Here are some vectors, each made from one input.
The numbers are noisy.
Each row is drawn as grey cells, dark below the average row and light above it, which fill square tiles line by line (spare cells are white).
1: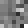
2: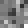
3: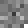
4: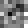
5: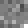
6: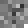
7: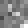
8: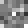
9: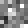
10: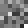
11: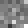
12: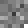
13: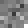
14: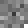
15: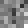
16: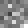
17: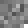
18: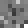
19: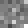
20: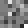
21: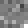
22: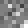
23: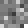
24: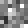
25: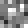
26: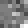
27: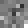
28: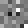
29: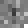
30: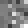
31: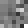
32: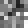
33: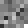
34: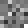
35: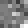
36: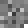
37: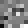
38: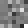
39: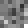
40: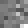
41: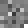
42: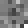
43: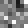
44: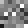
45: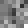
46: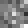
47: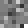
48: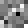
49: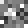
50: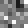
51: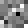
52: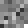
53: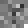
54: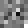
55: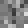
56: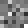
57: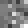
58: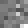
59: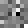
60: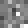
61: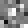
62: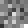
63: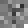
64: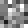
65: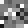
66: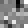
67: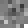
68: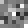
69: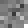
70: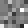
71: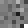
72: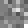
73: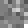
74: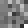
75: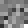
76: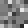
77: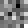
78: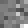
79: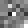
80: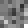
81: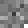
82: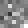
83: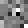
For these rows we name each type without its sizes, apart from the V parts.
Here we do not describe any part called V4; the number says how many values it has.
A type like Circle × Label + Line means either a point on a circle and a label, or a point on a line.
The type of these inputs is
(Bool × Bool × Bool + Unit) × Line × V4.
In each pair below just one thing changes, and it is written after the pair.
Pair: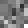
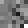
the place on the line
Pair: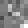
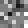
the value of V4
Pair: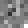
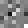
the place on the line
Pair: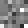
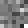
one of the three true/false values
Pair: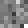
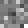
one of the three true/false values
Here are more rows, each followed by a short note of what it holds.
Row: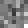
a point on a line, three true/false values and a value of V4
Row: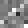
a point on a line and a value of V4
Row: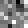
a point on a line and a value of V4
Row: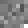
a point on a line and a value of V4
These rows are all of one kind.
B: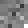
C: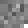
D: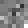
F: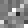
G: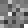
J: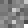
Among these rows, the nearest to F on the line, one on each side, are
G and J.
